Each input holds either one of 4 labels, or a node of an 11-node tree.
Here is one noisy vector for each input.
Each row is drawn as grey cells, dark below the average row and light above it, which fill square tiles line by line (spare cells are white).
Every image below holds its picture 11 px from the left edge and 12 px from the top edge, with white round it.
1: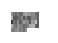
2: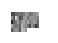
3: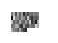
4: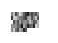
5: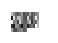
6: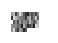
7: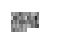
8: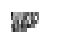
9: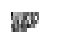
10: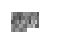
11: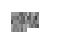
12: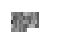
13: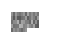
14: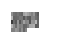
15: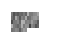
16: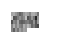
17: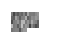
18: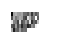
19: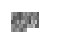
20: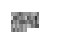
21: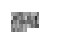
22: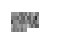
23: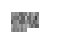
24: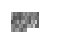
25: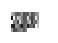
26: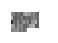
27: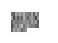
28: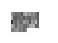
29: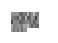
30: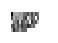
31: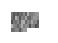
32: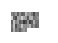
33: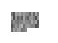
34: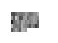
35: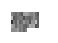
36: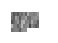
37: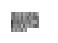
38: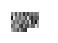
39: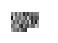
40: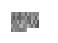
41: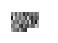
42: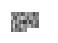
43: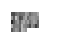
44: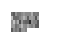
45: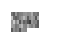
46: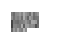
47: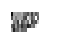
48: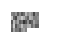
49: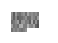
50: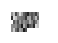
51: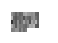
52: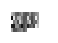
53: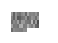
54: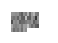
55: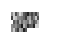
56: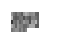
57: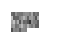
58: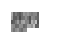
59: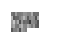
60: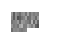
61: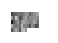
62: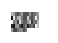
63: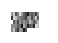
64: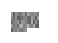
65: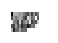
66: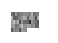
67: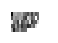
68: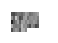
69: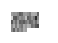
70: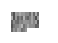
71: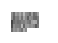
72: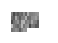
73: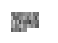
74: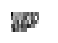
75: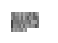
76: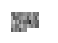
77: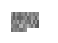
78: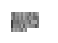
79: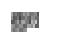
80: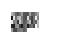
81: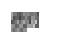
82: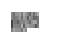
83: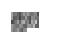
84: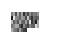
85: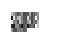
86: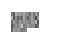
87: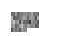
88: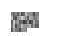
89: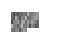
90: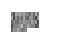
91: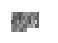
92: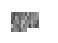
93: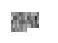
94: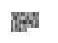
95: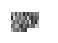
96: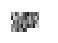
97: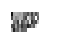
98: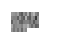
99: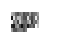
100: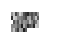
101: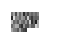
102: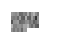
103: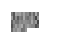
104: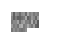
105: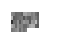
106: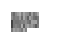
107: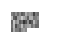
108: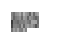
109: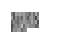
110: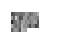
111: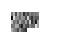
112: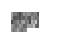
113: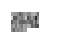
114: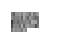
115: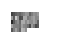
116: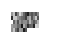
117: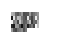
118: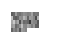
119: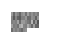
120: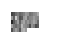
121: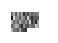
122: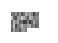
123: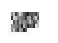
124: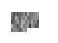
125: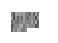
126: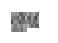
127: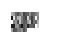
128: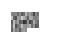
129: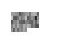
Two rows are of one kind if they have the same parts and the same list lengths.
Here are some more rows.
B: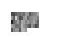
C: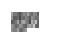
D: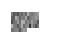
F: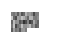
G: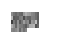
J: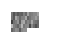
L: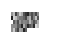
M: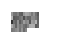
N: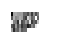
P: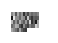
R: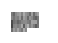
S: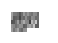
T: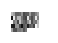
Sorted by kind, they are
B, C, D, F, G, J, M, R, S
L, N, P, T

